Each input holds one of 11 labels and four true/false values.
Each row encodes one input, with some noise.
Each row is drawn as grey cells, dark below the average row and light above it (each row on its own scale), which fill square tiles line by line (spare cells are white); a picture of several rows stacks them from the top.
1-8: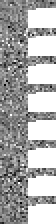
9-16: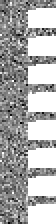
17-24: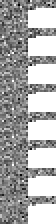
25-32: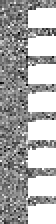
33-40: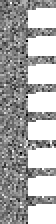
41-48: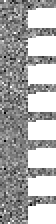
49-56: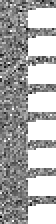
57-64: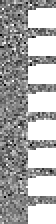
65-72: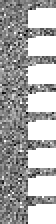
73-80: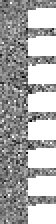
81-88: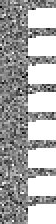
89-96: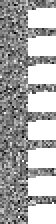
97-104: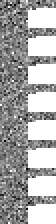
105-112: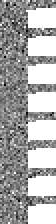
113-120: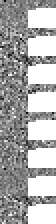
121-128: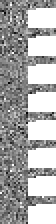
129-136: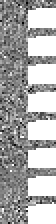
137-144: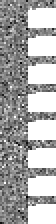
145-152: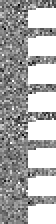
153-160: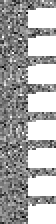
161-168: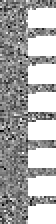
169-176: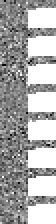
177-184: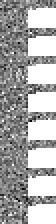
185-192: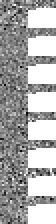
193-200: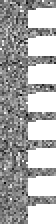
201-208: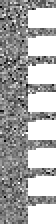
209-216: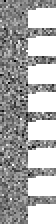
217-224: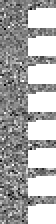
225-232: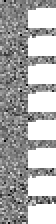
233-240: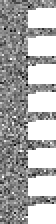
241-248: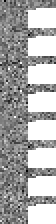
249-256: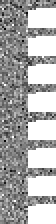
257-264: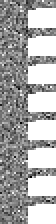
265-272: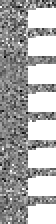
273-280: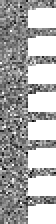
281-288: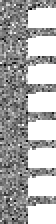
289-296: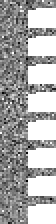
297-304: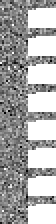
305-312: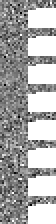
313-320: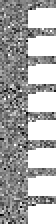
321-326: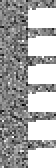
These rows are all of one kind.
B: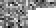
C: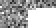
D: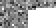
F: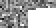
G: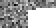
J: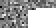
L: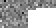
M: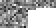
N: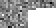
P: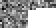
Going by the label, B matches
F, G, J and N.
